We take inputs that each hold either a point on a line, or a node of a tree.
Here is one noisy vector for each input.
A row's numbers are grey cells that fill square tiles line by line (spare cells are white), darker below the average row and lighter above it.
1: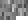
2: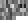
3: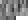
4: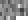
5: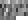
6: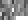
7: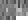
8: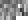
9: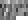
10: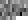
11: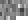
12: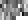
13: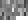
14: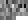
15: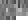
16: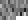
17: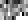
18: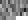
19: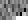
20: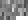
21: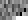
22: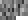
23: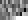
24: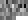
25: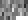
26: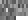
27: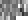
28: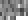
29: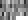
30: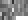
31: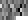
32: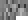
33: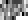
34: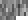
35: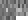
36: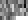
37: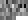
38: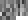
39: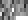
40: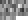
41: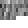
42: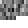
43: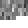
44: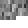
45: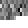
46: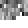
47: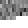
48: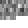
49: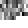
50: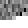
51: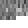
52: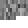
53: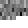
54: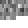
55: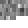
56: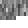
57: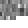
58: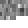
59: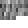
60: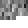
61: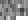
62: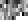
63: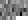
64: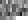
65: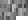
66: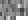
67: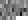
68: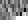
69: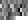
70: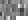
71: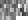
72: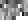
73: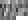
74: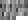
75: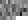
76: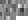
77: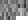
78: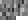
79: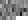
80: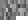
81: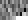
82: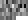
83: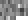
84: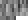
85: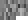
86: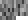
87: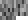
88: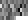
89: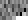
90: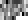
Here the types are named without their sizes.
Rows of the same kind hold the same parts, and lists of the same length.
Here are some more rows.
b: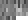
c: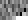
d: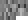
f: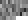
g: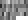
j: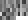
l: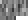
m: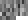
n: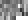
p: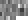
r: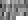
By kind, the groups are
b, d, g, j, l, m, r
c, f, n, p

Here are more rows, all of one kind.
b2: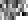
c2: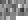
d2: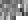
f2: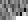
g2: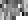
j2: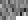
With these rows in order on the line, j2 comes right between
c2 and f2.
